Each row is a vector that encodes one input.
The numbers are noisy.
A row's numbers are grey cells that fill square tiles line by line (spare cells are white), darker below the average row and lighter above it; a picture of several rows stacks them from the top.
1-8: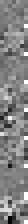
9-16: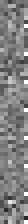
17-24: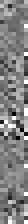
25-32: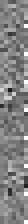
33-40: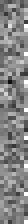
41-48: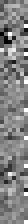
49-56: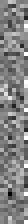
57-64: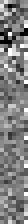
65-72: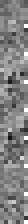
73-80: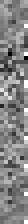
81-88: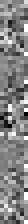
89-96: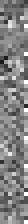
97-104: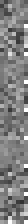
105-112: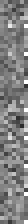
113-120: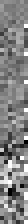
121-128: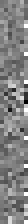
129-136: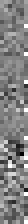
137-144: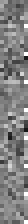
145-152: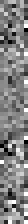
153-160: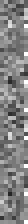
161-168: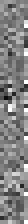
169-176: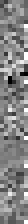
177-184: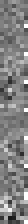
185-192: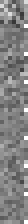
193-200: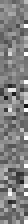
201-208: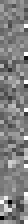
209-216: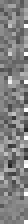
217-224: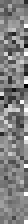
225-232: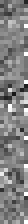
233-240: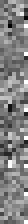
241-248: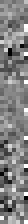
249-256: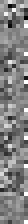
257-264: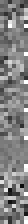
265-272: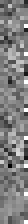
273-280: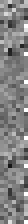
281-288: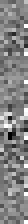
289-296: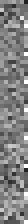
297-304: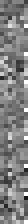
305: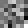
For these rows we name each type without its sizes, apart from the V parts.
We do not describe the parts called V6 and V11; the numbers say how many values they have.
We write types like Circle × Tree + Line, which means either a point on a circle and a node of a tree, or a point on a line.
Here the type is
(Bool × V6 + V11) × (Label + Tree).
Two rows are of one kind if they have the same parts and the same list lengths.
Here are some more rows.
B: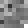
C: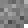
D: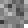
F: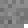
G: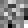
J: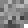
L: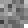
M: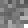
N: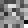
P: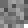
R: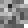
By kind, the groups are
B, D, F, L, N
C, P
G, J, R
M

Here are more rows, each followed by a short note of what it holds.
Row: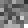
a label, a true/false value and a value of V6
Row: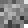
a label, a true/false value and a value of V6
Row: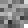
a node of a tree, a true/false value and a value of V6
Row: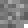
a node of a tree and a value of V11
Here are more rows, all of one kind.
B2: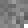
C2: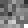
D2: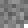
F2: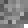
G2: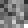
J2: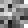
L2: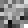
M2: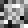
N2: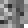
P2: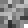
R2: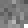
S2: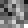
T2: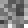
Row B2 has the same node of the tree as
C2, J2, N2 and R2.
